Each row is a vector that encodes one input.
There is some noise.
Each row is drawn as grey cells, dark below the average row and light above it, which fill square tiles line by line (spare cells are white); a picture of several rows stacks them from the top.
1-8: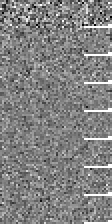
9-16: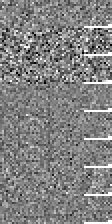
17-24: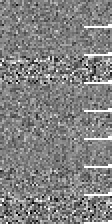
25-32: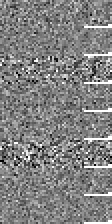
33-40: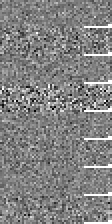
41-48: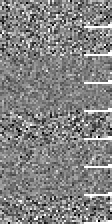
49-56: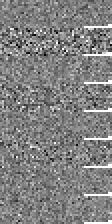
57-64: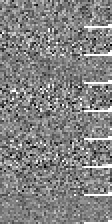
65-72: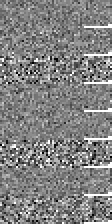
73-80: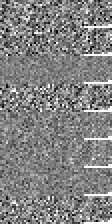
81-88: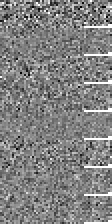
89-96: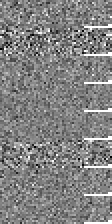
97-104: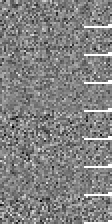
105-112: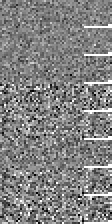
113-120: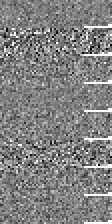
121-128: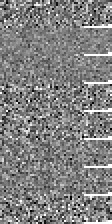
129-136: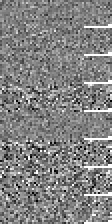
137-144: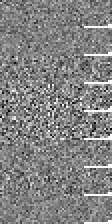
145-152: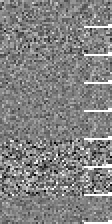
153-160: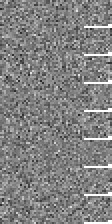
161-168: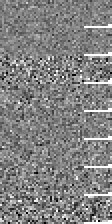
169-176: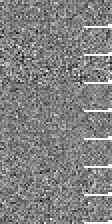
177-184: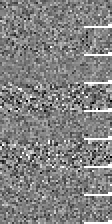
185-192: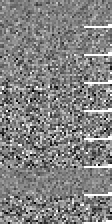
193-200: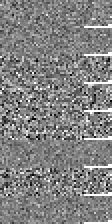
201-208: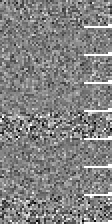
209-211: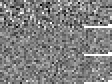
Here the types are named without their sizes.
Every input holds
either a point on each of three lines, or a node of a tree.
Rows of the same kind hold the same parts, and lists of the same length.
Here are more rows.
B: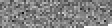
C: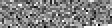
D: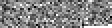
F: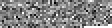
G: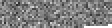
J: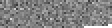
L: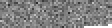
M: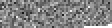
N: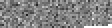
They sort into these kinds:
B, G, J, L, M, N
C, D, F

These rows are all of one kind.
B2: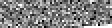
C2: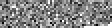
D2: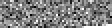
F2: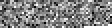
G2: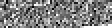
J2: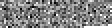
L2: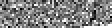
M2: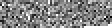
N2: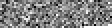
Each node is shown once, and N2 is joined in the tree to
F2.
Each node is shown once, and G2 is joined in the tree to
J2.
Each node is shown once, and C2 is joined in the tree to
M2.
